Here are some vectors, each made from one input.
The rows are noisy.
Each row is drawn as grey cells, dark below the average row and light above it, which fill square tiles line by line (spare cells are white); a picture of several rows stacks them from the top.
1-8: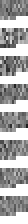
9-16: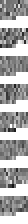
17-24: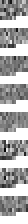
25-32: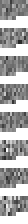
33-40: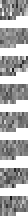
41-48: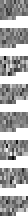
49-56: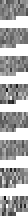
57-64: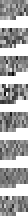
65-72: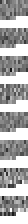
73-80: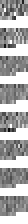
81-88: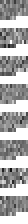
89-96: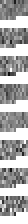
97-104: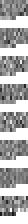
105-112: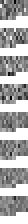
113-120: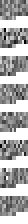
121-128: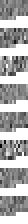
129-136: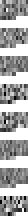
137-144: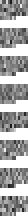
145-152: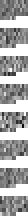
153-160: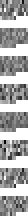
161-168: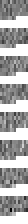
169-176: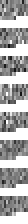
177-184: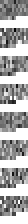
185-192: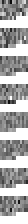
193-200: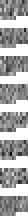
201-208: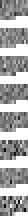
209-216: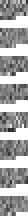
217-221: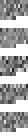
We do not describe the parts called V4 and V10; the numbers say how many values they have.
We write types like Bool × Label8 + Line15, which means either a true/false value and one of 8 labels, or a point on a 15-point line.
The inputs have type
(Bool × V4 + Tree7) × Line5 × V10.
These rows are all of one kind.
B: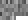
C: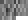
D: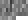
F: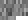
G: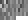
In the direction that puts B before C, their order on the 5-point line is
B, F, G, C, D.
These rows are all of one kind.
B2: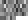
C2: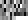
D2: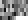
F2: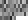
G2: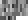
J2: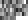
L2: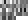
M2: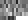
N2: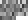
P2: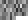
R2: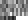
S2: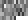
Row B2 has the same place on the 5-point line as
N2, R2 and S2.
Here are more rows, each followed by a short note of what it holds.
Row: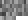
a point on a 5-point line, a true/false value, a value of V4 and a value of V10
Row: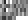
a point on a 5-point line, a node of a 7-node tree and a value of V10
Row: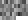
a point on a 5-point line, a true/false value, a value of V4 and a value of V10
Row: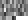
a point on a 5-point line, a true/false value, a value of V4 and a value of V10
